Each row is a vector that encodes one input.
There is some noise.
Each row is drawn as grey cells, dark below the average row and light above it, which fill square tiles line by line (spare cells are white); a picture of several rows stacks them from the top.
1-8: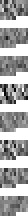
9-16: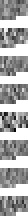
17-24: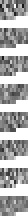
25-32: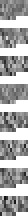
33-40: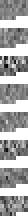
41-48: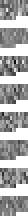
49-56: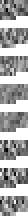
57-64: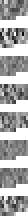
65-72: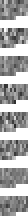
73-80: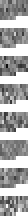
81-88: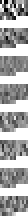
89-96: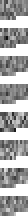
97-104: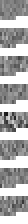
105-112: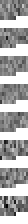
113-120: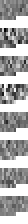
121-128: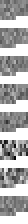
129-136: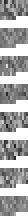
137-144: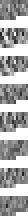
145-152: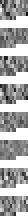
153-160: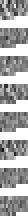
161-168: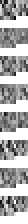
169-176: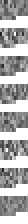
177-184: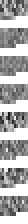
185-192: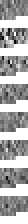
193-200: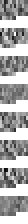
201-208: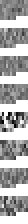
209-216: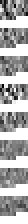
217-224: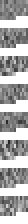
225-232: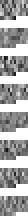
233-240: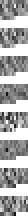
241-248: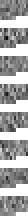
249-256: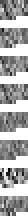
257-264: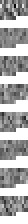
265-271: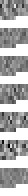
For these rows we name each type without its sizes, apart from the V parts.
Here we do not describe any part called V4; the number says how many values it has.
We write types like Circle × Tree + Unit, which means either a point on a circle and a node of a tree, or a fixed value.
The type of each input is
Bool × Bool × Bool + List(V4) × Tree.
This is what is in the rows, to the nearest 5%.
About 80% of them hold a node of a tree, together with a list of values of V4. The rest hold three true/false values.
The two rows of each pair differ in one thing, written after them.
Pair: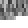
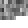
the node of the tree
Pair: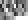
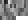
the value of V4 in item 2 of the list
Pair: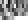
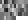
the value of V4 in item 2 of the list
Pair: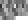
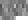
the value of V4 in item 2 of the list
